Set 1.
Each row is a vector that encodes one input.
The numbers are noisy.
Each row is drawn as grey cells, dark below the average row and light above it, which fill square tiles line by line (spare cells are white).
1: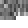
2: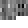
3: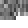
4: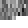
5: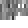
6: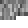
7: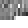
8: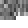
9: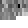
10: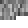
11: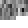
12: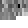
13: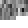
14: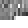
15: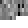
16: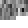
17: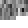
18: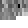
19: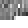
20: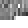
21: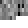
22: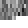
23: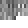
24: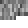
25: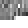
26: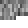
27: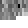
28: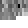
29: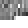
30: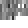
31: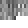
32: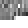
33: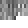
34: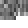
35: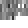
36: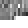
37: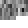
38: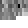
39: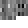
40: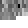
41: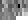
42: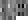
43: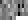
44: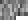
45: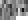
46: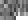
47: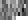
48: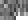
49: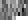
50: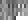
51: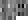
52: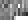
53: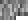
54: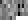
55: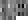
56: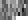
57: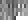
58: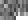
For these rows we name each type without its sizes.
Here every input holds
a point on a line and a true/false value.
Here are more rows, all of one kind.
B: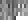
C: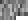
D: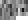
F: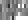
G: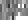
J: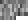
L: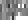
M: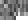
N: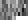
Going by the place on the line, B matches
C and J.
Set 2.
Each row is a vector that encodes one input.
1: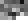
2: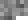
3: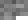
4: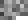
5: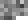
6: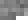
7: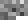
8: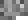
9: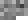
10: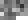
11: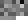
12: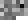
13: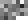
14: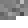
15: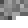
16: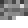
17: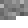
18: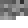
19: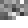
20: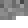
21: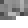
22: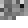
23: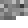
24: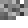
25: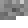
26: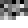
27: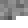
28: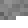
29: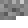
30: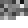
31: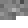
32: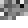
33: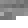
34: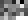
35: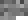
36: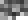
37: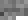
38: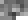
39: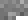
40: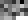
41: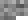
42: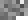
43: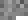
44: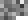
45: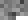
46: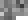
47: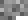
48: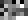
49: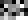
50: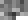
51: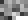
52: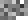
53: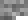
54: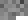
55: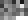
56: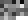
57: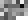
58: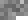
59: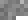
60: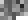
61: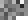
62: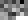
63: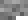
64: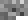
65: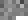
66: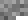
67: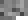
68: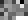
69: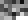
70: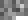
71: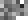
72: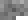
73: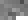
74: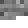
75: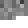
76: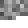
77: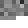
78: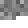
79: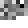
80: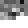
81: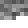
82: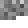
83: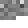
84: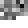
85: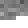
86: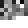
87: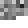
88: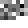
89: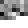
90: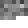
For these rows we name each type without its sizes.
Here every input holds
a label, together with either a point on a circle, or a fixed value.
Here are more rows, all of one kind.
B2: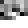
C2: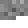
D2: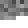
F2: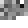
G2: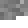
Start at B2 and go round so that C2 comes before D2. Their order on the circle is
B2, C2, G2, F2, D2.
